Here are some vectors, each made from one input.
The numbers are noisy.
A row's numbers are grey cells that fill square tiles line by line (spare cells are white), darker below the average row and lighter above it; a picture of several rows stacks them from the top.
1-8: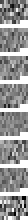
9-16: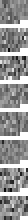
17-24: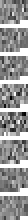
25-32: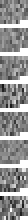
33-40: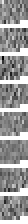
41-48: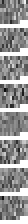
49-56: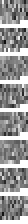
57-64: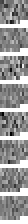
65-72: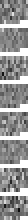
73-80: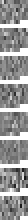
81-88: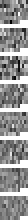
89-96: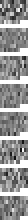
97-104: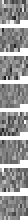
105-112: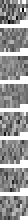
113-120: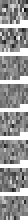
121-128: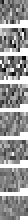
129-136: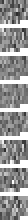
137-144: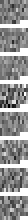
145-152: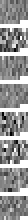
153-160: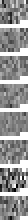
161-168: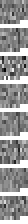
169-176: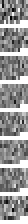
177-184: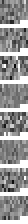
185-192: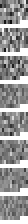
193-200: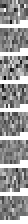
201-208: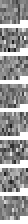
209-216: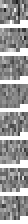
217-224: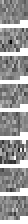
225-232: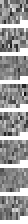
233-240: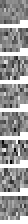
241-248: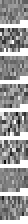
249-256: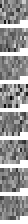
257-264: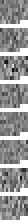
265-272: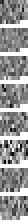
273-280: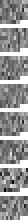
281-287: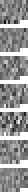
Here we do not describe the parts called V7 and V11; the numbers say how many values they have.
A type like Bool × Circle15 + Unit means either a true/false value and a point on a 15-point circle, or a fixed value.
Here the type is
Line8 × (List2(Line6) × V11 + V7).
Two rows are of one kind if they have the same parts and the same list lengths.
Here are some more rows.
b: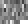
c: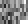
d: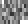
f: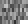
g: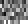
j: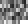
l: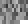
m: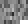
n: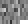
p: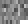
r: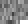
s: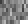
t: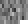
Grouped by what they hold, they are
b, g, l, p
c, d
f, j, m, n, t
r, s

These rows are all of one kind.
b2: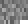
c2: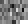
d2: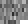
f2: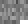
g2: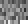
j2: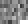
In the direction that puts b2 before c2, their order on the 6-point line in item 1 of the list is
d2, j2, f2, b2, g2, c2.
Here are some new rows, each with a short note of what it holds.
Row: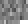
a point on an 8-point line and a value of V11, together with a list of one item
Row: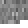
a point on an 8-point line and a value of V11, together with a list of one item
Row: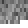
a point on an 8-point line and a value of V11, together with a list of two items
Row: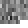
a point on an 8-point line and a value of V7
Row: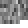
a point on an 8-point line and a value of V11, together with a list of two items
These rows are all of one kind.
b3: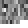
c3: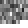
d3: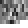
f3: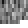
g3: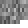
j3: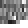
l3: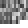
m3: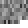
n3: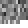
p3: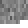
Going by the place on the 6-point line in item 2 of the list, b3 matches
j3, l3 and m3.
